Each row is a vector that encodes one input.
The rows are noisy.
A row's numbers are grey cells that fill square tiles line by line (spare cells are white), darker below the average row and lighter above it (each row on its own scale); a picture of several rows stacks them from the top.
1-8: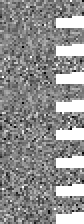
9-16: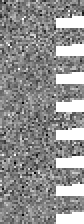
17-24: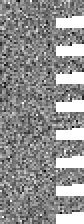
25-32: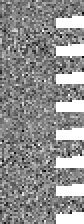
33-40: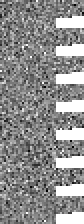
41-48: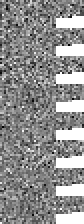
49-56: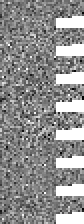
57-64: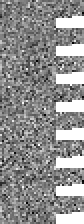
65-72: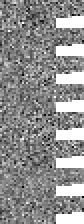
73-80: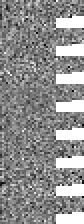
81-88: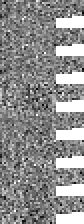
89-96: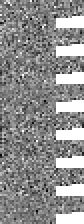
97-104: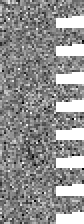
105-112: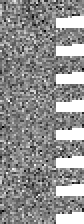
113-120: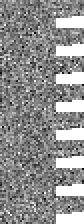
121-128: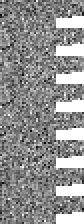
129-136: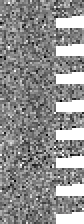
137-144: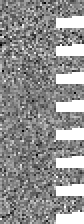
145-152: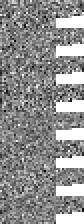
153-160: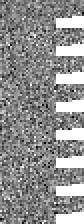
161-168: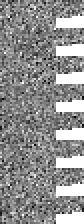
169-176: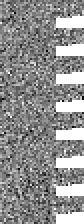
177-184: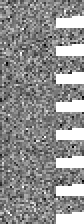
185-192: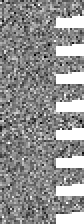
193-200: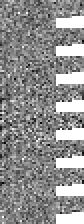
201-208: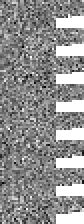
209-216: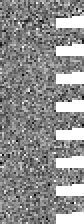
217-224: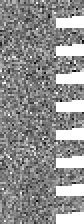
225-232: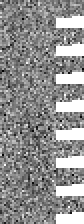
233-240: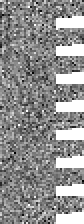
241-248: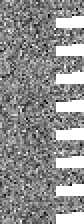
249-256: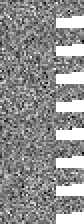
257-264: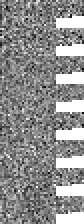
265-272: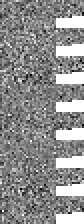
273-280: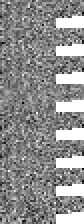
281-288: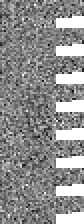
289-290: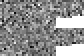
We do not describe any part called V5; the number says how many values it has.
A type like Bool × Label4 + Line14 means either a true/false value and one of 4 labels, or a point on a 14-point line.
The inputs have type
Circle16 + Tree19 × (Tree19 + Unit) × V5.
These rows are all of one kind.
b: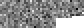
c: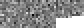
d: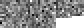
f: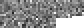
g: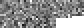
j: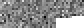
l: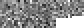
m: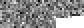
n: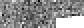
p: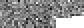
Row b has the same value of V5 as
c, d and m.
